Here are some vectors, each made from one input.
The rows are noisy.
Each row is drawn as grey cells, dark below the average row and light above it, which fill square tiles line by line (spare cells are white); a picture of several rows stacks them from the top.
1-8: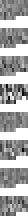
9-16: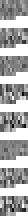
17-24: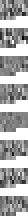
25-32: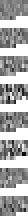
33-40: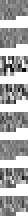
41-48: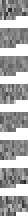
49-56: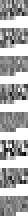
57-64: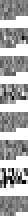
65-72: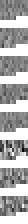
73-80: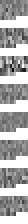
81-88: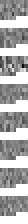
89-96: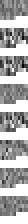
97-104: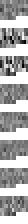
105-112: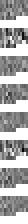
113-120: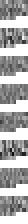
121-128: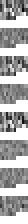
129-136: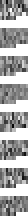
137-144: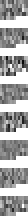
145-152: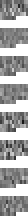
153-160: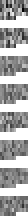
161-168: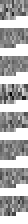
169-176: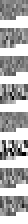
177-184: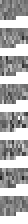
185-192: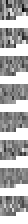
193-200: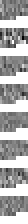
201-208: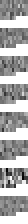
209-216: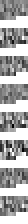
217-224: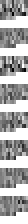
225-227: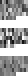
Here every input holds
one of 8 labels, a point on a 13-point line and a true/false value.
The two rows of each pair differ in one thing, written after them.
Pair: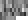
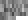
the label
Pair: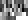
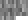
the place on the 13-point line
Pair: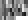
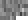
the true/false value
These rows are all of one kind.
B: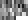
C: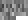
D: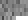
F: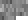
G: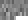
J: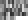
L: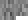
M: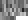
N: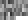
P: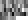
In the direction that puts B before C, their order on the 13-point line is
G, F, B, P, N, D, M, C, L, J.
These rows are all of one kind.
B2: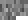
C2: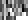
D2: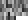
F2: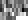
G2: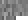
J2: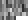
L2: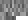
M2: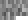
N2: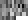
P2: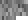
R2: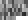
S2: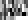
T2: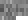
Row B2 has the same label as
D2, G2 and J2.
